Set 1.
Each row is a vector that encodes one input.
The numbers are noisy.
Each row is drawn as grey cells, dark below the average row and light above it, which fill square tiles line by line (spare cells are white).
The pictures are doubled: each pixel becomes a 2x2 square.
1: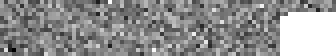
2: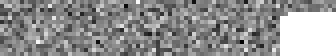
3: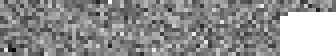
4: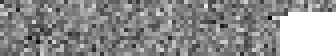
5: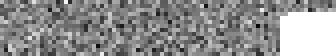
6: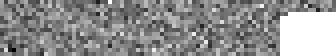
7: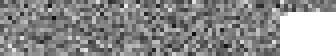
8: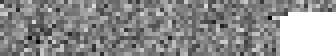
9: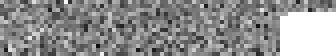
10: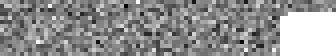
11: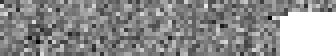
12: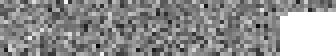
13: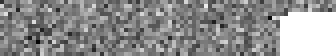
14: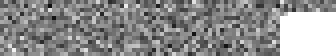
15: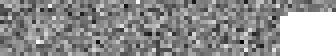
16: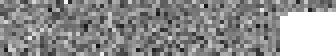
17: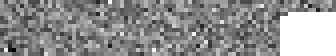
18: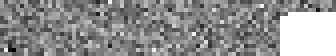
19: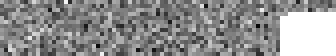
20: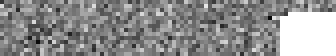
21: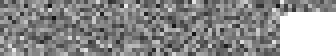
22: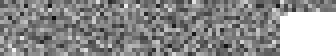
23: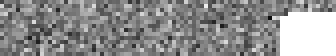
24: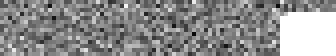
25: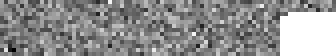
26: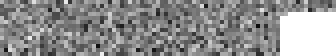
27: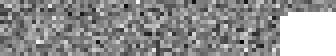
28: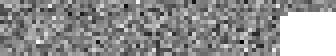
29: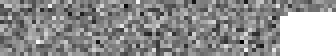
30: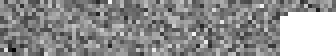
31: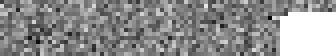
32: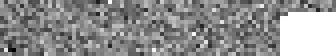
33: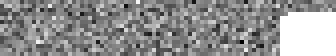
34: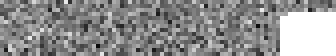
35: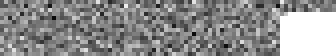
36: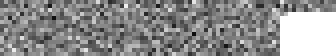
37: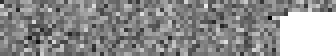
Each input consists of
a point on a 5-point circle.
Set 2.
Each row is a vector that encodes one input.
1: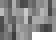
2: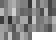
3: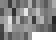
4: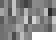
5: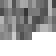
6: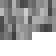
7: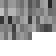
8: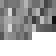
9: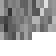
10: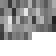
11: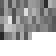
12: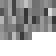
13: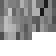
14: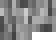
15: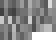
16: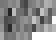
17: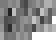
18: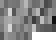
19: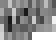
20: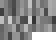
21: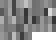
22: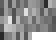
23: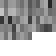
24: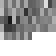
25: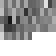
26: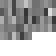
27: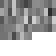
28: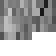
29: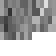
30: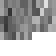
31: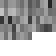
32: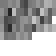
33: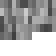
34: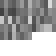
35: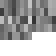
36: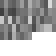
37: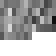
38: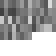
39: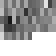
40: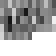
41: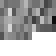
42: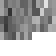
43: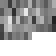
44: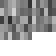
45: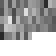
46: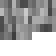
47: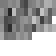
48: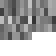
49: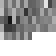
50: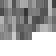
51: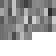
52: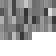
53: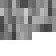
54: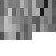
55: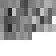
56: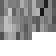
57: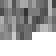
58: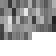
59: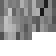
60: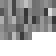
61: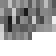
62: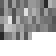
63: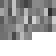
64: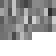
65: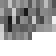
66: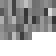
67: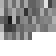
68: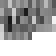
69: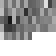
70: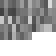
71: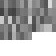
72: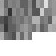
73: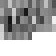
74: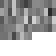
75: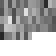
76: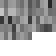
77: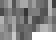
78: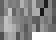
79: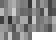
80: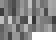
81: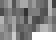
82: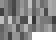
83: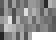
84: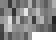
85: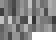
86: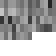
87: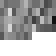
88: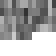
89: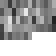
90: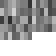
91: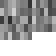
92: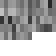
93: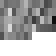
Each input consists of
four true/false values.
